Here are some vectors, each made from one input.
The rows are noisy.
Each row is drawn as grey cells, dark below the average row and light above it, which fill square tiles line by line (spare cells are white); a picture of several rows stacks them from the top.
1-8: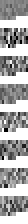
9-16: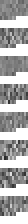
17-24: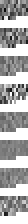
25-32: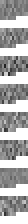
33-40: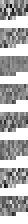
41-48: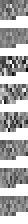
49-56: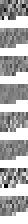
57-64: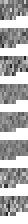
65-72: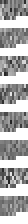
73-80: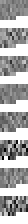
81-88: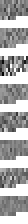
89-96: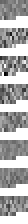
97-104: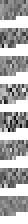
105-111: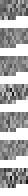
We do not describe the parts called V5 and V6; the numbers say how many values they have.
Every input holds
a value of V5, together with either a point on a 4-point line and a true/false value, or a value of V6.
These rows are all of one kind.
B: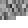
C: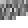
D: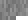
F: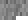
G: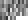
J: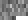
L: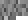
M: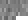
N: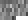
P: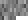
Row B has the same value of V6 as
J and N.
